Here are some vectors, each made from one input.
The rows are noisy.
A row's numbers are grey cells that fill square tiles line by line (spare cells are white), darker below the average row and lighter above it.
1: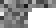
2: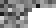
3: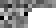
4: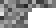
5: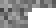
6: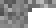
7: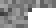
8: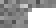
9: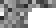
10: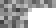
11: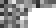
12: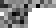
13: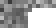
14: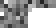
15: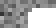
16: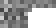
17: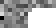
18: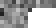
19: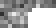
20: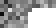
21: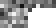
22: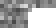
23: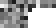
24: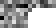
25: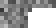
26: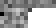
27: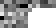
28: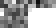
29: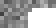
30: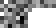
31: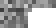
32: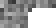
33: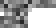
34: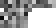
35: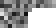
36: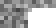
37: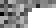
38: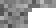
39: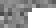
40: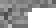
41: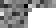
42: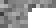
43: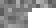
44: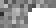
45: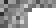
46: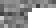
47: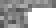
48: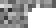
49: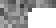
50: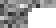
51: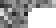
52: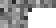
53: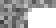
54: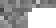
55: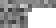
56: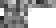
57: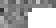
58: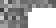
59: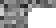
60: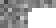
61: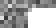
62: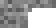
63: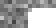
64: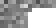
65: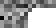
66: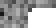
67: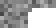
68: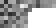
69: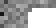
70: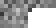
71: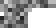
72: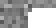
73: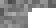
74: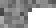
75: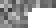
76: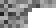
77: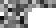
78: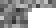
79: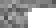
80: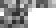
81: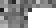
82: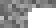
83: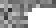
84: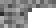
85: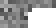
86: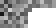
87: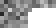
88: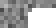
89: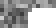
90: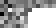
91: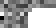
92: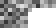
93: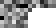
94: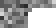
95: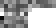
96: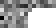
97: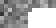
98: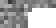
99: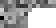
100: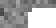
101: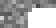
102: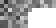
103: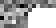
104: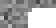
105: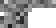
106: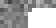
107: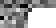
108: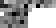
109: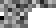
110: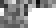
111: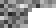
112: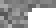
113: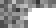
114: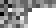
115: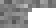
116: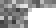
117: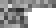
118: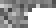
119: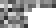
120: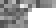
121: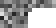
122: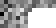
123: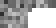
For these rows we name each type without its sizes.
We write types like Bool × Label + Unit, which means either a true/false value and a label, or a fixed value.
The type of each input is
Bool × (Circle + Line) × Line.
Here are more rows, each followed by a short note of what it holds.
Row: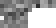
a point on each of two lines and a true/false value
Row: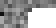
a point on each of two lines and a true/false value
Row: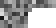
a point on a circle, a point on a line and a true/false value
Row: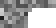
a point on a circle, a point on a line and a true/false value
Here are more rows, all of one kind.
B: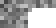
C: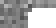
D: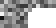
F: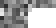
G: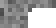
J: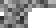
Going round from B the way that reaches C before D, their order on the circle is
B, C, J, D, F, G.
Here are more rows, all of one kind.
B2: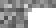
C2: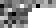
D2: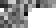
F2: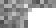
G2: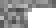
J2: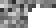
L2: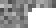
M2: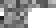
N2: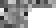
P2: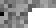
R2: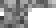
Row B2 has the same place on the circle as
F2, J2, N2 and R2.
